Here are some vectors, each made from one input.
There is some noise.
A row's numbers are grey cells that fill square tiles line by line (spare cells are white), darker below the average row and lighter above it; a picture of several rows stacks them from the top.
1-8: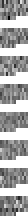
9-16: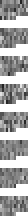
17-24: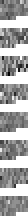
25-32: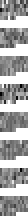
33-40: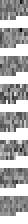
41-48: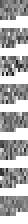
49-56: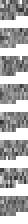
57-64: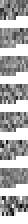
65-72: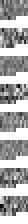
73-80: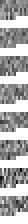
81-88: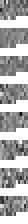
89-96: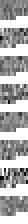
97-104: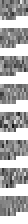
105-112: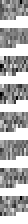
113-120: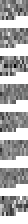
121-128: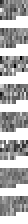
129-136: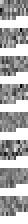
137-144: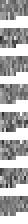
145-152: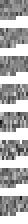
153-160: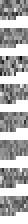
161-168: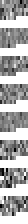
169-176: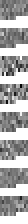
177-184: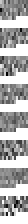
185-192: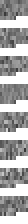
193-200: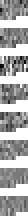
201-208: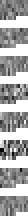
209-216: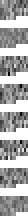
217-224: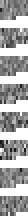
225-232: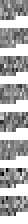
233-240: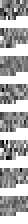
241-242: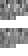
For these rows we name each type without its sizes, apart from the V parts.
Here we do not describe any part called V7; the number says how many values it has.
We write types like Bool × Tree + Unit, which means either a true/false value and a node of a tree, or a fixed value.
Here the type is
Bool × (Line + V7).
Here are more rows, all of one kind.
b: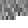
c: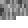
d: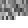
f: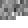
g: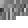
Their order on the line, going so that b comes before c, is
f, d, b, g, c.
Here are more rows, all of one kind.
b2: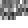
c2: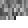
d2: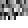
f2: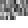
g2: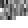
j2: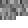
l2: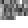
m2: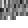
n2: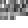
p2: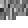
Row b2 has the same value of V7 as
d2, g2 and j2.
